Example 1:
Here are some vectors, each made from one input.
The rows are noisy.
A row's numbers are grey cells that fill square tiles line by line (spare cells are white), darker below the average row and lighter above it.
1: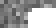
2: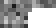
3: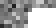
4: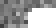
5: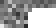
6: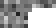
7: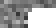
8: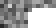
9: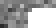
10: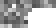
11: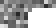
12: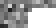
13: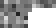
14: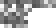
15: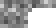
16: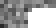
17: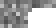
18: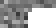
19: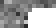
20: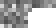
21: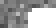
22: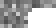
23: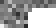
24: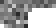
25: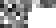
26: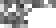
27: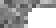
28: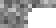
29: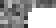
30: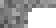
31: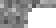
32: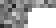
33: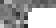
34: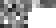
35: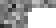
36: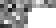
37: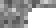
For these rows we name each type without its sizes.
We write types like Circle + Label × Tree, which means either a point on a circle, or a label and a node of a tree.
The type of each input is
Bool × Line.
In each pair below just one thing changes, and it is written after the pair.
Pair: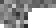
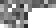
the place on the line
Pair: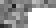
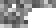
the place on the line
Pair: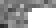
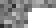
the place on the line
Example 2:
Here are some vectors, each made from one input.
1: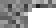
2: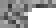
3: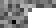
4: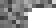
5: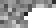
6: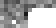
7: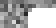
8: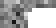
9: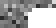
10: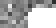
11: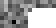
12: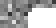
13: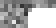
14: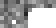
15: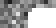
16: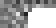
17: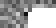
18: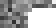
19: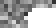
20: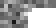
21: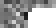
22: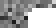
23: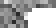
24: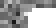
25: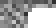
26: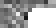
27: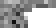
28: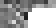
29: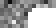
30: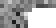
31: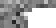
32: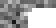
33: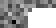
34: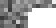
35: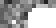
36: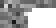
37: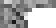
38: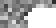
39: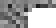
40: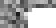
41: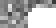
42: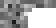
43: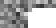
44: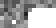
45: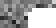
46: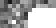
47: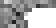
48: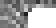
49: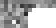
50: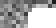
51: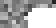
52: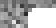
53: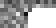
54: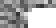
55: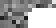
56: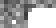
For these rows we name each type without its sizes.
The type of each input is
Bool × Circle.
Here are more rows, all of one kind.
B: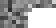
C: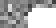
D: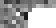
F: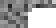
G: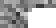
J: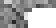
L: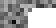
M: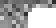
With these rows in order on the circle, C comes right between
J and M.
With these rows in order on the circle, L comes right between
D and M.
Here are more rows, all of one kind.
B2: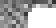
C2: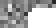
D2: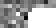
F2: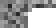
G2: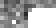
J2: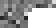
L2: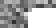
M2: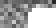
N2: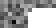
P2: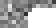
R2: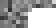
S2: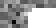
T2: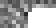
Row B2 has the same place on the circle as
M2 and S2.
